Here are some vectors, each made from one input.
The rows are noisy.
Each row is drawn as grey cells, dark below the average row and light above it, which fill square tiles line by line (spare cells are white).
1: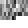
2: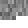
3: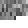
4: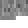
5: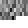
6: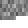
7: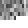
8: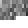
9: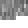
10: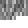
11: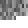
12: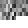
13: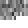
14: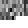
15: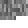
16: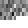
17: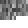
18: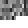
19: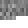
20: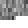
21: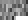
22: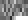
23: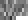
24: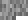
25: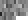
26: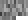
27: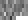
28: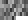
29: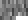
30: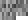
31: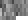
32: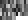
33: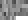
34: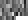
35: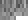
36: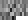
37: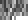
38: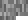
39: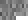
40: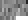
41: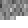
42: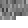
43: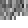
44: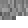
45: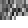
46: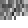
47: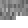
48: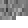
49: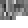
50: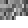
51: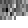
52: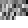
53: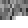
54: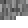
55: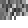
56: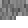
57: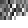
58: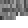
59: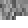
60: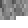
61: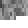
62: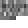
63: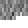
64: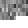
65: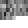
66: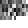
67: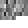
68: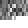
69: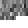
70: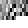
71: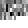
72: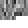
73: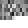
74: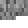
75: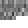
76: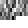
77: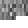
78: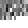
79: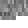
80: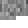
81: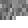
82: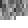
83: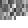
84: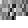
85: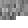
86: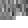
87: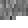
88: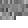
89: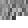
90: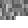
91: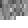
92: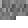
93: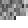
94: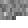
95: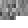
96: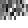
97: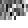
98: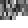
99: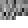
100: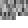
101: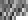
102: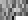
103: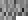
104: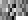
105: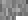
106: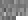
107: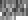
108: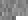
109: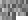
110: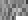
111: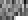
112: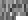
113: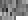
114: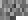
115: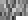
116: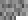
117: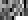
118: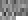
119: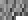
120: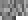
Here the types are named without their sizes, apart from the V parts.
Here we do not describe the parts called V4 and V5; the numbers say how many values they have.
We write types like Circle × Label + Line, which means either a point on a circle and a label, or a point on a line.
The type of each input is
(Bool × V4 + V5) × Line.
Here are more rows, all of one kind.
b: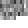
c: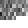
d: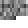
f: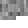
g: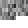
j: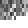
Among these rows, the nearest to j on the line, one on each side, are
c and f.
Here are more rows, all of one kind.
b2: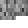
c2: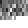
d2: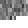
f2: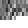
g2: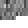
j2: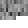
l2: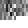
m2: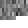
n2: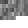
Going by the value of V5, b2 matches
f2, g2 and l2.
